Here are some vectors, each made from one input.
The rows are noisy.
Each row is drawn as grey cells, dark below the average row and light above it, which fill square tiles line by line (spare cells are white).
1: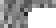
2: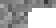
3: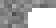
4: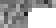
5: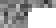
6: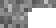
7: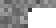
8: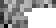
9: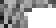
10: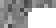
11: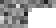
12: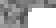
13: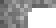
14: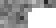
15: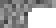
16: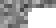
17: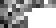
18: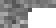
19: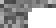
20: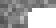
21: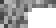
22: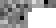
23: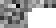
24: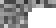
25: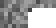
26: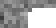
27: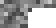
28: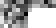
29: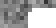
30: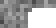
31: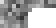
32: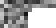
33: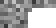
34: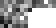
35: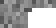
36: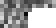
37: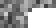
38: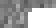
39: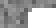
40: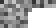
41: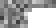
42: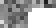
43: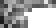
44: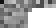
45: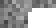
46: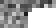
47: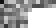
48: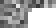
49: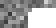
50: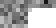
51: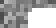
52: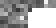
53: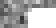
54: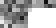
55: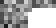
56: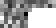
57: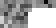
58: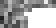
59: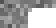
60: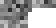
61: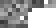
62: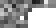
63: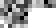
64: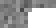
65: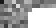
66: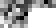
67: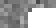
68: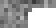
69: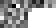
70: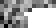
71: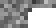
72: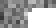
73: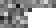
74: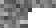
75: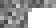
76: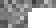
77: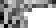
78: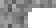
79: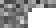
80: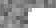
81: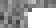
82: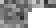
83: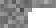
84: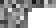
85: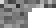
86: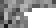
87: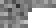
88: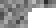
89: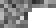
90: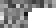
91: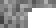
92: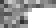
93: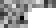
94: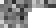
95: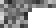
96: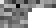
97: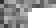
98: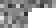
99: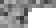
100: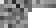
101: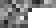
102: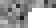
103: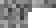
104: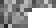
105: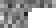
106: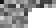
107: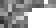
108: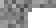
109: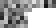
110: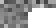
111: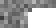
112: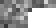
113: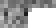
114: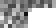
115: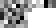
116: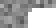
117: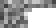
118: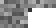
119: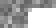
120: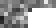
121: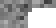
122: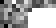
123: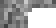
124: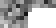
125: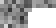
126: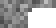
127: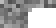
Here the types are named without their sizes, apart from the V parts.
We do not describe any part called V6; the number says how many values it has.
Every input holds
a true/false value and a value of V6, together with either a point on a circle, or a fixed value.
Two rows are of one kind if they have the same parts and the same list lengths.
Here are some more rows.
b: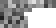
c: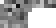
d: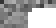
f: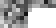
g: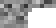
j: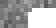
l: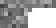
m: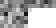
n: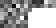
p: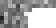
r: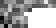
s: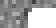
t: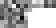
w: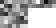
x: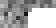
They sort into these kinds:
b, d, g, j, l, n, p, r, t, w
c, f, m, s, x

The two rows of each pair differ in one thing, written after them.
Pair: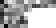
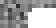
the value of V6
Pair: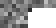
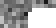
the place on the circle
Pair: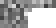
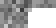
the true/false value
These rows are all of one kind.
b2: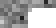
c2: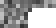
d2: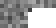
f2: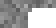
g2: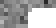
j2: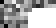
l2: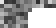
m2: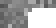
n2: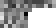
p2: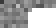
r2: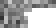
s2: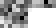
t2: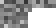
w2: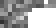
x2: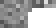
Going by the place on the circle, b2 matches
f2, j2, n2 and p2.
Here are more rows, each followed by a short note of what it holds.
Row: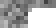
a true/false value and a value of V6
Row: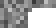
a true/false value and a value of V6
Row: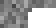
a point on a circle, a true/false value and a value of V6
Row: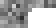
a true/false value and a value of V6
